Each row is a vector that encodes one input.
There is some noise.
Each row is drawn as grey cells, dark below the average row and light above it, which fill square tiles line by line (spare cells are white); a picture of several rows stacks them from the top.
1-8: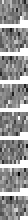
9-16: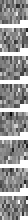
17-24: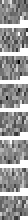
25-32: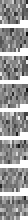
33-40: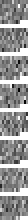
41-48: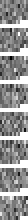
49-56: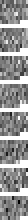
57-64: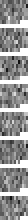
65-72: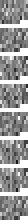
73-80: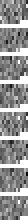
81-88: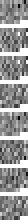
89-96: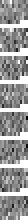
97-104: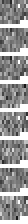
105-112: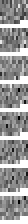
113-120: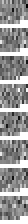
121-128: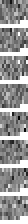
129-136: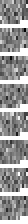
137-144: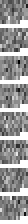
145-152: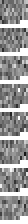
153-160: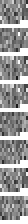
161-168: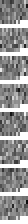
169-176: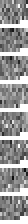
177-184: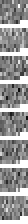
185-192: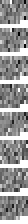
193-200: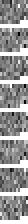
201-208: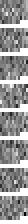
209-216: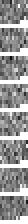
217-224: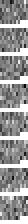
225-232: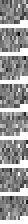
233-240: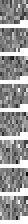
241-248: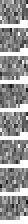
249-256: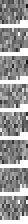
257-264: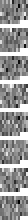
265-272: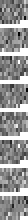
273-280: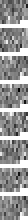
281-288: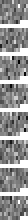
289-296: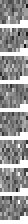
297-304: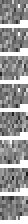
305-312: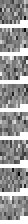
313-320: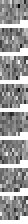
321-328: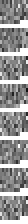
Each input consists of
three true/false values, together with either a fixed value, or a node of a 14-node tree.
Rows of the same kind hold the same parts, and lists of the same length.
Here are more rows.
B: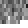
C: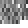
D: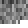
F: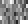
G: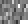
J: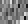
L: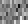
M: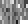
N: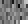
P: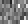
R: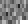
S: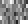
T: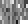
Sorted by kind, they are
B, D, J, L, N, R
C, F, G, M, P, S, T

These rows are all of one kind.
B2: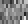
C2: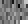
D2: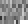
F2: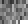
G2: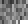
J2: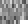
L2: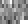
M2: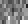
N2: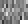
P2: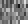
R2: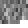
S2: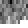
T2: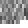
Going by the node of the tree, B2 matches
J2, L2, N2 and T2.
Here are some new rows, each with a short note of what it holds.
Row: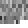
a node of a 14-node tree and three true/false values
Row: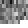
a node of a 14-node tree and three true/false values
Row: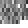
three true/false values
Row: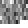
three true/false values
